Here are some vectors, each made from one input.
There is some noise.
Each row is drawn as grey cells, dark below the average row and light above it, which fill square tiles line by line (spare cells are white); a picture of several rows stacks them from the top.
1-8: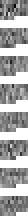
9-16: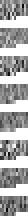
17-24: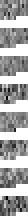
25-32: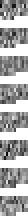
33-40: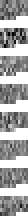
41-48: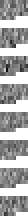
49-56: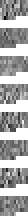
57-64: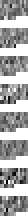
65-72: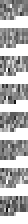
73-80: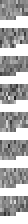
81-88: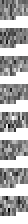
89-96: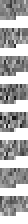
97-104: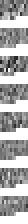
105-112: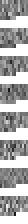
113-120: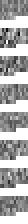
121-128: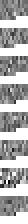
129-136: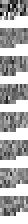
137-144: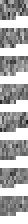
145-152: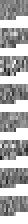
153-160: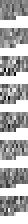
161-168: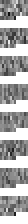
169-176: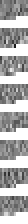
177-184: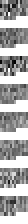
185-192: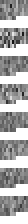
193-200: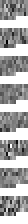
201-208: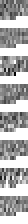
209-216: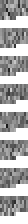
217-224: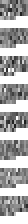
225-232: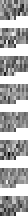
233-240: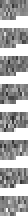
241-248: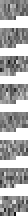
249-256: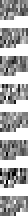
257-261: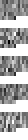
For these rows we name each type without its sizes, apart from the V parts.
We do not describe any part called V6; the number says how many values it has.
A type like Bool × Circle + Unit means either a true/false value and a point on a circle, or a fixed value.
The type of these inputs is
Bool × Bool × Bool × Bool × Label × List(V6) + Unit.
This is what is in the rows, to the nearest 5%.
A few of them hold a fixed value. The rest hold a label and four true/false values, together with a list of values of V6.
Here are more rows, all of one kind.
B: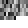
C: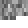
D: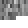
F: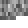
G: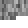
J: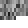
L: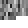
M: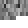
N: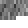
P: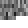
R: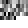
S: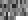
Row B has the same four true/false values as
D, G and P.
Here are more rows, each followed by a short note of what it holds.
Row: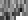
a label and four true/false values, together with the empty list
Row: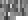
a label and four true/false values, together with a list of one item
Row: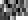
a fixed value
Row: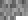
a label and four true/false values, together with a list of one item
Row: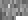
a label and four true/false values, together with a list of one item
